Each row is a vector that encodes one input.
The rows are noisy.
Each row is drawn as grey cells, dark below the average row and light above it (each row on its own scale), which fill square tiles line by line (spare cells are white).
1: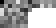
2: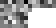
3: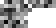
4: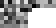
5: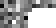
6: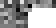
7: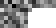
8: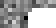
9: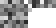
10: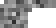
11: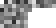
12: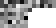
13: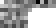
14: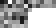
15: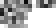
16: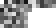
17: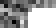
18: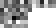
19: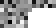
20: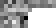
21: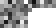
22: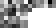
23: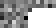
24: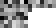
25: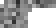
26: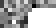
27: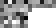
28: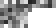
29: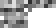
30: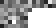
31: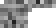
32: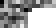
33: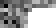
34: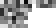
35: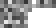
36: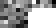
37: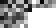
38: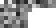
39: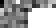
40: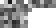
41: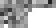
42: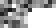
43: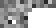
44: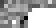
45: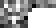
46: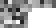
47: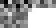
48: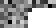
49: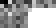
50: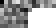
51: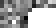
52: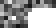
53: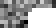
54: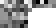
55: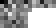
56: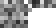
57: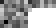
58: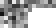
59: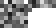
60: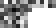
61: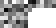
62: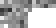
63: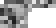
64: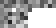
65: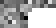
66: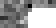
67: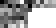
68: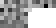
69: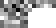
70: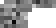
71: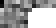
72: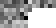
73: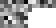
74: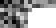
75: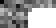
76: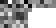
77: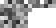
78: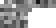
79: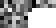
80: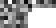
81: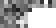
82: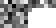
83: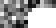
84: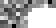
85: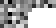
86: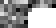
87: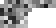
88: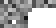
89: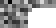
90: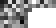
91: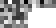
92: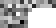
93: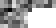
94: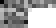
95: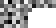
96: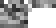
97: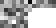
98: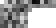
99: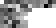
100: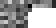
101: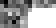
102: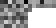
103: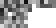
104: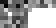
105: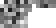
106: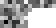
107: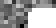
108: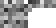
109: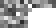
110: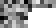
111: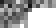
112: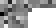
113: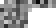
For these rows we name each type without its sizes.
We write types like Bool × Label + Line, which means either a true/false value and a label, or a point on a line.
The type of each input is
Bool × Bool × Bool × Bool × Line.
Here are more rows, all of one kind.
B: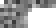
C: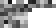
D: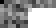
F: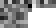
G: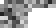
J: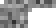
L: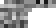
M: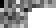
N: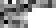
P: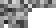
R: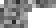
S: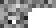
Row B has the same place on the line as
J, L and R.
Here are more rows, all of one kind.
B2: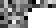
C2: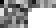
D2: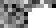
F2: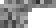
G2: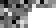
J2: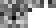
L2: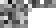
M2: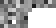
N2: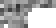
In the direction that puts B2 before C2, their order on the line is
M2, B2, C2, G2, D2, J2, N2, L2, F2.
